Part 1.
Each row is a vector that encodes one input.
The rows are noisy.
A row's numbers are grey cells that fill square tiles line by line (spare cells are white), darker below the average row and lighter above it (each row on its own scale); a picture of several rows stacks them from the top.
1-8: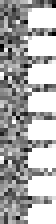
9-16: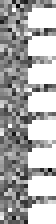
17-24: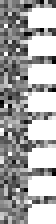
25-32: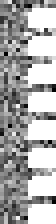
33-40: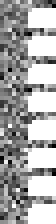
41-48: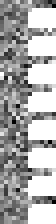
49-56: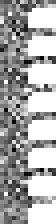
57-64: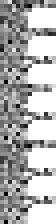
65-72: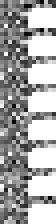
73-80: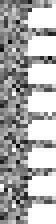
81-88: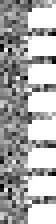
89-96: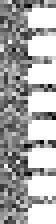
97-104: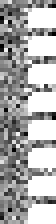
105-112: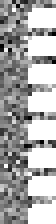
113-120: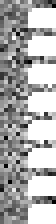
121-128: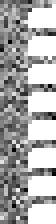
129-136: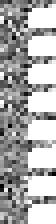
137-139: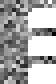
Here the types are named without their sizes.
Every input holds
four true/false values.
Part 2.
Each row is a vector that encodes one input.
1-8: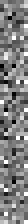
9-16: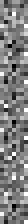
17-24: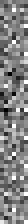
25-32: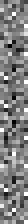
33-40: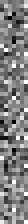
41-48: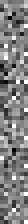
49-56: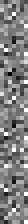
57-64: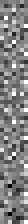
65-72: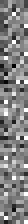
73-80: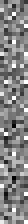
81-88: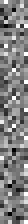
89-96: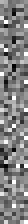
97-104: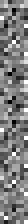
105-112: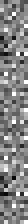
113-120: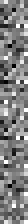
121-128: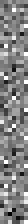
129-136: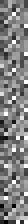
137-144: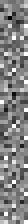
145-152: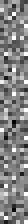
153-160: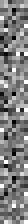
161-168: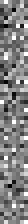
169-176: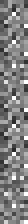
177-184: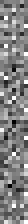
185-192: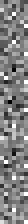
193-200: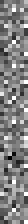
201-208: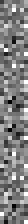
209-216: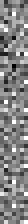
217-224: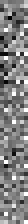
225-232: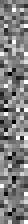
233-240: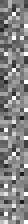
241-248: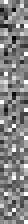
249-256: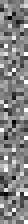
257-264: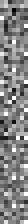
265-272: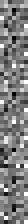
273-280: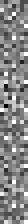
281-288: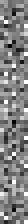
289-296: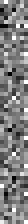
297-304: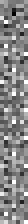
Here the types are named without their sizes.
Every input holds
a point on a circle.
